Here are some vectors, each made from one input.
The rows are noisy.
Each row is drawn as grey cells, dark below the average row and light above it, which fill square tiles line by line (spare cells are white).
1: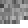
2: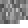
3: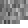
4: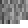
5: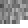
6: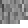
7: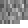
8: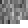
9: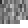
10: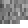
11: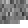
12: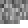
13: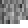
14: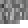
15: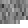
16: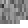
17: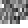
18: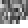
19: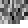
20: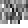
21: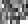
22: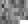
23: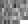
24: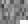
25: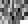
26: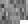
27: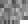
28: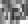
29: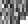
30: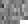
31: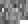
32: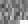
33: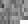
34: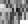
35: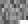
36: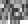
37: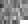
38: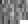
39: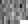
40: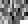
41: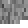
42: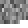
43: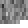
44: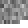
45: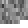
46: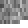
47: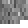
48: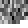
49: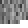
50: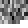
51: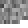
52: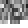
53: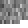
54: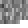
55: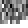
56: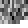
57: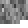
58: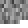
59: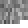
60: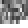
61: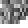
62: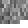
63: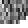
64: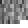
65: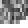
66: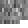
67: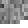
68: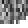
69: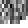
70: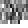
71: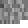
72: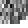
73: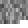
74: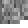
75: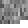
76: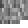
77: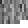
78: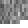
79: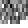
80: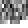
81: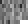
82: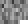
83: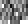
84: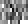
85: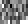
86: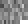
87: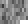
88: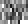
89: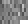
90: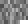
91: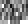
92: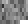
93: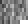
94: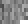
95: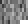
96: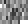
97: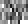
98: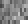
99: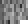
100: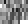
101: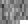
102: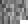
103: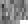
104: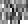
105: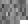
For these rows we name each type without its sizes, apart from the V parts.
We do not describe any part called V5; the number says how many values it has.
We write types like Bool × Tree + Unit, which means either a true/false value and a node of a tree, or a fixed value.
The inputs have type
(Bool × Bool × Bool × Bool + Unit) × Line × V5 + List(Circle).
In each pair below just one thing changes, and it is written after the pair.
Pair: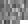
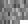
the place on the line
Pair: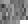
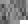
the place on the line
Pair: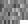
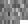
the value of V5
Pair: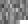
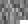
the place on the line
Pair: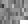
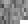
the place on the line
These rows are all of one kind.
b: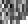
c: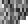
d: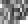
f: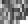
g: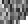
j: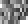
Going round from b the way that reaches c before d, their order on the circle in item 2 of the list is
b, g, c, j, d, f.
